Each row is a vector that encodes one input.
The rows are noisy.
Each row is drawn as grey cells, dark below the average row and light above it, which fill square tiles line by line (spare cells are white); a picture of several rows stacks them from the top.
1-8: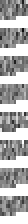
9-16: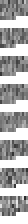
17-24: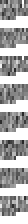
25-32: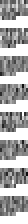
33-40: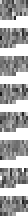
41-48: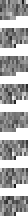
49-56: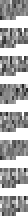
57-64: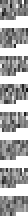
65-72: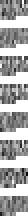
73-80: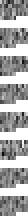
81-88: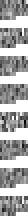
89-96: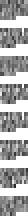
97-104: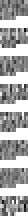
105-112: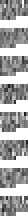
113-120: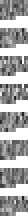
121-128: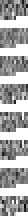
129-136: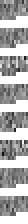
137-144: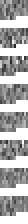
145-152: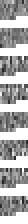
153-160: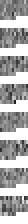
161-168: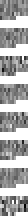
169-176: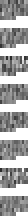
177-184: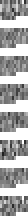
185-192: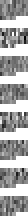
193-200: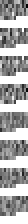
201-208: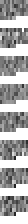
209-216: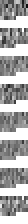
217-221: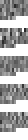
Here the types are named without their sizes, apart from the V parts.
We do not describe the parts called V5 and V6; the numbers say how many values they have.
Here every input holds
either a value of V5 and a value of V6, or a list of points on a line.
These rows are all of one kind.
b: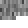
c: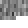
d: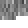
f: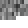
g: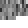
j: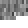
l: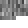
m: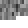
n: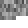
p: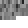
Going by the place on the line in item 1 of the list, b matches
c and j.
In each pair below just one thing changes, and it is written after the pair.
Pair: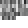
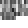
the value of V6
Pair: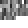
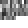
the value of V6
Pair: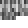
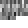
the value of V5
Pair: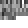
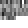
the value of V6
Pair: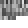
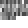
the value of V5
